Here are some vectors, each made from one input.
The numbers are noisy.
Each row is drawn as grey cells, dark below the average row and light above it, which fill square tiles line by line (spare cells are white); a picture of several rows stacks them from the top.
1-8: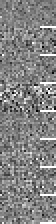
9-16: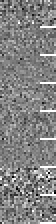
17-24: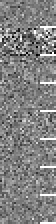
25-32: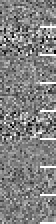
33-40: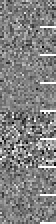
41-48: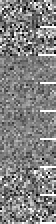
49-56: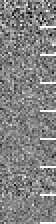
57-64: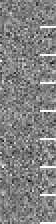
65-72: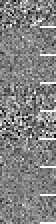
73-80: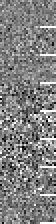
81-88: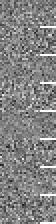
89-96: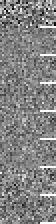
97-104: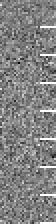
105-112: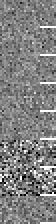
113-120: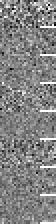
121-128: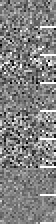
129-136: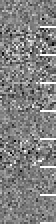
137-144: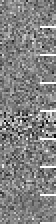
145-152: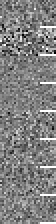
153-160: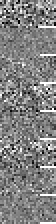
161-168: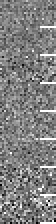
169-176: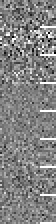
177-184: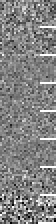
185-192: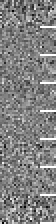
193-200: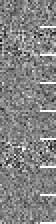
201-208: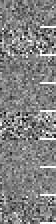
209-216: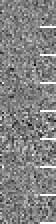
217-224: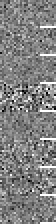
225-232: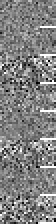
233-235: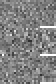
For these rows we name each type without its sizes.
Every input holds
either a point on a line and a true/false value, or a list of points on a circle.
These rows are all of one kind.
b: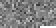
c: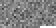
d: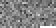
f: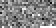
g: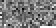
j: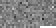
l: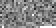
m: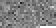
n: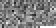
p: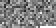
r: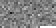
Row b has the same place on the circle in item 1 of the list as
d, f, g and j.
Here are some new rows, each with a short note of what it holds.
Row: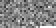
a list of three items
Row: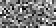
a point on a line and a true/false value
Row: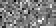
the empty list
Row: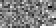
a list of two items
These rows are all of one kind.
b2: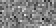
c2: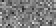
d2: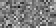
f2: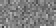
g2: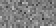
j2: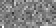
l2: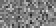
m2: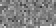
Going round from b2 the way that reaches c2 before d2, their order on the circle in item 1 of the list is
b2, f2, m2, j2, c2, d2, l2, g2.
